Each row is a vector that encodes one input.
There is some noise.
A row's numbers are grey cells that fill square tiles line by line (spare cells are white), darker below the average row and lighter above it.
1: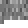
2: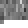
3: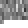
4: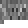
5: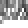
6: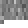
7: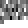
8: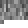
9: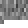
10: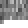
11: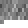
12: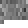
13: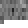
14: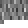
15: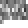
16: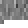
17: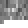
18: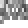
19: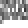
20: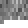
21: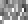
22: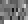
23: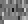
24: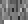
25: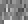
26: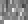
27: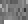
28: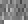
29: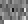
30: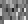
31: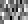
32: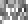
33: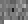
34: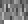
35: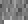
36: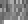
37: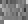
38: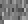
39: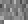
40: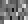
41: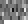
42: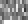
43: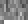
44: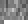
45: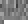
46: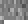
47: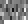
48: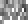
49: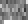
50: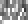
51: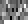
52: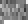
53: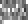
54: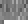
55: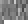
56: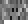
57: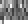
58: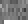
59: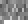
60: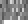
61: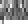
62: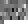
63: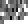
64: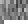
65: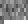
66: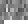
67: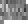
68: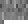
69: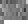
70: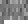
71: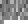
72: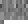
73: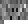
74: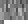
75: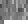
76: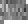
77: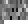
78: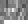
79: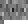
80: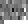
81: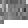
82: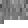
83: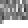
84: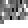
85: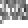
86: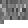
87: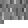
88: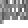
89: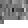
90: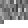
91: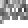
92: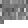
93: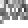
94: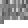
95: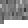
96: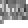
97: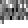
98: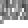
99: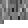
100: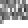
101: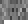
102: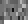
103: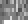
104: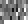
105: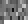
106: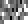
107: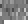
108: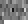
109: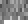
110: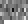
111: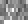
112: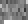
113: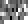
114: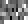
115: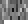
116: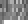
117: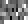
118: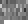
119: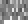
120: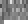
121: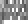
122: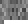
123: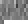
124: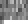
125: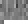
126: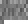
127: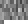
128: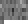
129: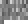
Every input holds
a list of up to two points on a 7-point line.
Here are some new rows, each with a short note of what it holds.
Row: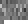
a list of one item
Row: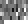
a list of two items
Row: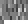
a list of two items
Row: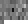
a list of one item
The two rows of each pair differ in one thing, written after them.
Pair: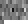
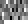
the place on the 7-point line in item 1 of the list
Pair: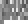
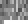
the place on the 7-point line in item 2 of the list
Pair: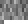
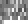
the place on the 7-point line in item 1 of the list
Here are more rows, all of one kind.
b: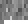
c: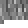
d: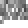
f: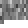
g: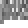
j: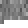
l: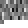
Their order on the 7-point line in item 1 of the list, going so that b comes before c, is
f, g, j, b, d, l, c.
